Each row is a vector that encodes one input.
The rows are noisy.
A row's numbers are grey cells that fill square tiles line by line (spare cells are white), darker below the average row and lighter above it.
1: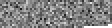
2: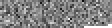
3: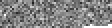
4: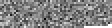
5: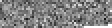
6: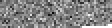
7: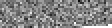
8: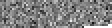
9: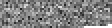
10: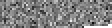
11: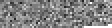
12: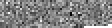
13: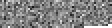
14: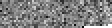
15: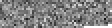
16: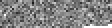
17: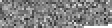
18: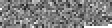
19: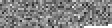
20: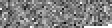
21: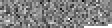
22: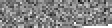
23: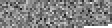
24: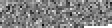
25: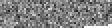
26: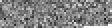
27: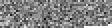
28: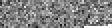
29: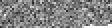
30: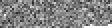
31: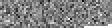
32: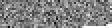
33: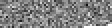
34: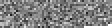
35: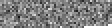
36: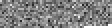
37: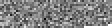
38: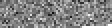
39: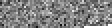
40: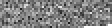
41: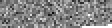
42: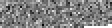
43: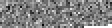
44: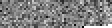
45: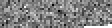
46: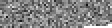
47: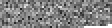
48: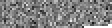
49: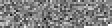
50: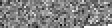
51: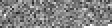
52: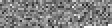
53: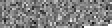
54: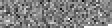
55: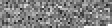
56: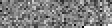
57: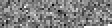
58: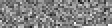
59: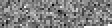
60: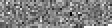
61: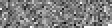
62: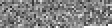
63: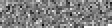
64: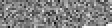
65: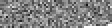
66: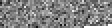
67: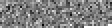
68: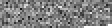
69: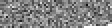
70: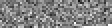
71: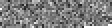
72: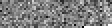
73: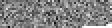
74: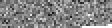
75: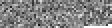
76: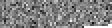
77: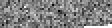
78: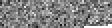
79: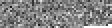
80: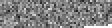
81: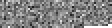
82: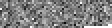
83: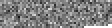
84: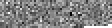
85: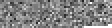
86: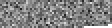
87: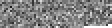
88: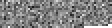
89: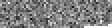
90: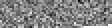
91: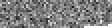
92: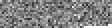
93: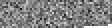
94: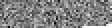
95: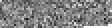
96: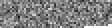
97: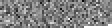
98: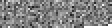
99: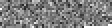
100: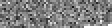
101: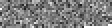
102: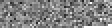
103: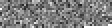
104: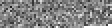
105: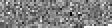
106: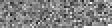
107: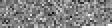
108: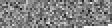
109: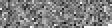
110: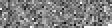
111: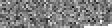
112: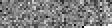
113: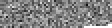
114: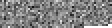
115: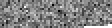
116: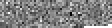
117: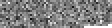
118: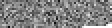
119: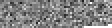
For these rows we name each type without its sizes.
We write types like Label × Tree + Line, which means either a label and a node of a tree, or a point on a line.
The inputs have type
Bool × Bool × Bool + Circle.
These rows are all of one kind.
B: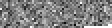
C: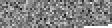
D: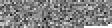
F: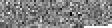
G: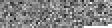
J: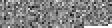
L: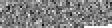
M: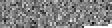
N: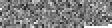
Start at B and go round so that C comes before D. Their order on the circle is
B, C, G, D, M, J, F, L, N.
